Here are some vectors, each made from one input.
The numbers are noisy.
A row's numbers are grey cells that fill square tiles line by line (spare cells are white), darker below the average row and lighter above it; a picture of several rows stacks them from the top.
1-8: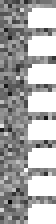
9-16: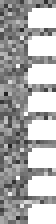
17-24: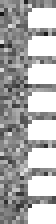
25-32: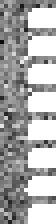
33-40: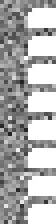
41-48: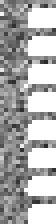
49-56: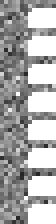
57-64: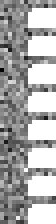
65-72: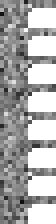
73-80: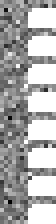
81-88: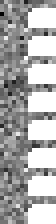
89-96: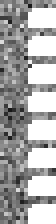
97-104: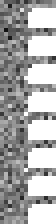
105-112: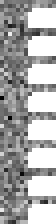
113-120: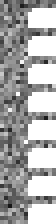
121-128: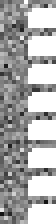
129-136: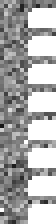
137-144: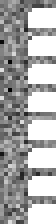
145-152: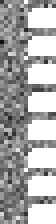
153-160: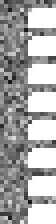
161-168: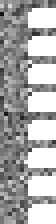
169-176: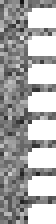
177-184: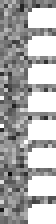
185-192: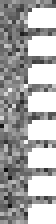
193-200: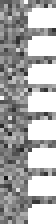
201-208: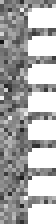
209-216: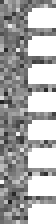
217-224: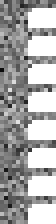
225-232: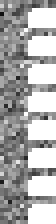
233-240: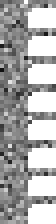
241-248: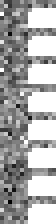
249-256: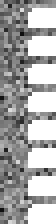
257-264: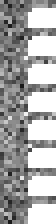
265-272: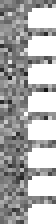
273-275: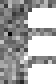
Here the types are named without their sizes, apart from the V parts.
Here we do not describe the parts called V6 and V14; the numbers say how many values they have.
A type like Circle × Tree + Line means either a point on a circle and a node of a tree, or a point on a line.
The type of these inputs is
(Bool × V6 + V14) × Label.
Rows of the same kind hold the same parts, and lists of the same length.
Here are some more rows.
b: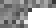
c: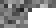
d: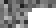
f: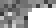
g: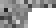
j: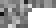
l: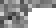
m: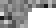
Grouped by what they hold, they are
b, c, f, g, j, l, m
d

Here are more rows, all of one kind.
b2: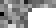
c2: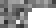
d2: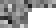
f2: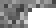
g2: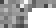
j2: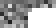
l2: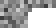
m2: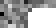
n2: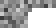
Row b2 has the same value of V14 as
d2, j2 and m2.
